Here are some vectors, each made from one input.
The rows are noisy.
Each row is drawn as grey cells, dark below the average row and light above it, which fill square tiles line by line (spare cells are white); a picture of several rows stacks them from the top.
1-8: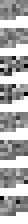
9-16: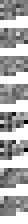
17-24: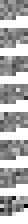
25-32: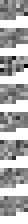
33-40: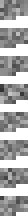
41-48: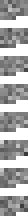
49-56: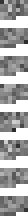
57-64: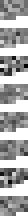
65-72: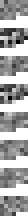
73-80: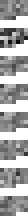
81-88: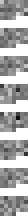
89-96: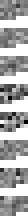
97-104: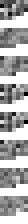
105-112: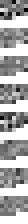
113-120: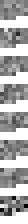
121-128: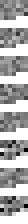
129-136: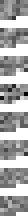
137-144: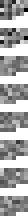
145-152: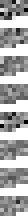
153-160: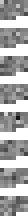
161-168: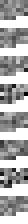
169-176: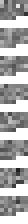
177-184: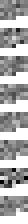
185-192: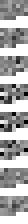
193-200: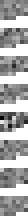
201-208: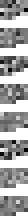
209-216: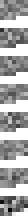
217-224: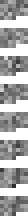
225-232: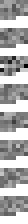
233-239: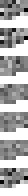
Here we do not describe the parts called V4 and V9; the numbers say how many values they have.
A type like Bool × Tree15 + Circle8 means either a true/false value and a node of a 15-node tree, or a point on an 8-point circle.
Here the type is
Circle10 × (Line7 + V9) + V4.
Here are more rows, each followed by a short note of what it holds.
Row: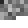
a point on a 10-point circle and a value of V9
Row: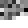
a value of V4
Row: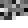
a value of V4
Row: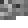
a point on a 10-point circle and a value of V9
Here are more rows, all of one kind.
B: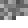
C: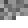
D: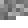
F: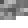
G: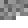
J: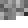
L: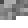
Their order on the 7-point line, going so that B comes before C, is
L, D, F, J, G, B, C.
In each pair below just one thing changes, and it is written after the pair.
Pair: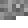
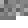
the place on the 10-point circle
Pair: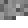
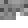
the place on the 10-point circle
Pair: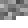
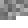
the place on the 10-point circle
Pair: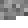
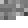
the place on the 10-point circle
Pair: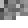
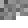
the place on the 7-point line
